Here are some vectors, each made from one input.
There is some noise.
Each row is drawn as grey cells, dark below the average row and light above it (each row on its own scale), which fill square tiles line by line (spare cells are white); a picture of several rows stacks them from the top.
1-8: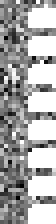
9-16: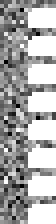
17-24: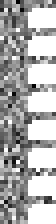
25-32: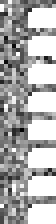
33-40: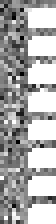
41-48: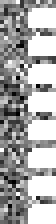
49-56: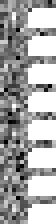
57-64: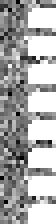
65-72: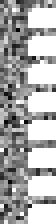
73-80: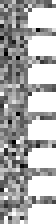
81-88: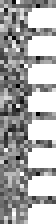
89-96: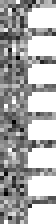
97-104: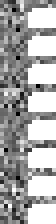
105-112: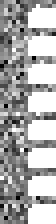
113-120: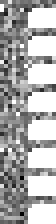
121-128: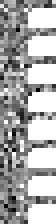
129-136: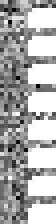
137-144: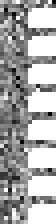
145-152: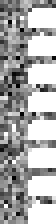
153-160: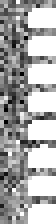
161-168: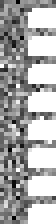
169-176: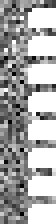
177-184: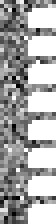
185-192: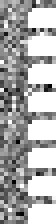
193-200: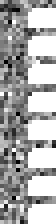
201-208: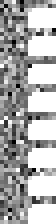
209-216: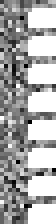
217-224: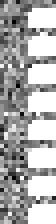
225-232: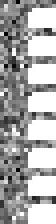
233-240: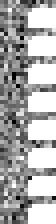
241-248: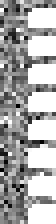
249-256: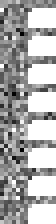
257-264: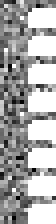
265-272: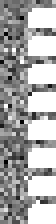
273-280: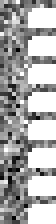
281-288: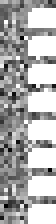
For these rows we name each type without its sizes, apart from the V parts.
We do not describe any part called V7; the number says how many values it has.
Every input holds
a point on a line, together with either a point on a line, or a value of V7.
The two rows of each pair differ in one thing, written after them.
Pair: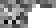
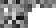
the value of V7
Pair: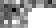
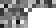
the place on the line
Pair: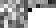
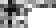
the value of V7
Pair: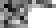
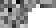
the place on the line
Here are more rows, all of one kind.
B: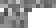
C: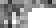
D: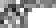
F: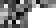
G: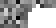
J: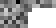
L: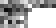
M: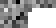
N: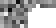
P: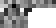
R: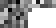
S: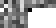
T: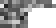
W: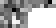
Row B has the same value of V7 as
J, R and W.
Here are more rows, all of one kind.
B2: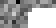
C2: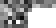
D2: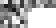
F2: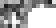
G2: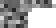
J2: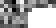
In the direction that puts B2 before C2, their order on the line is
B2, C2, G2, F2, D2, J2.
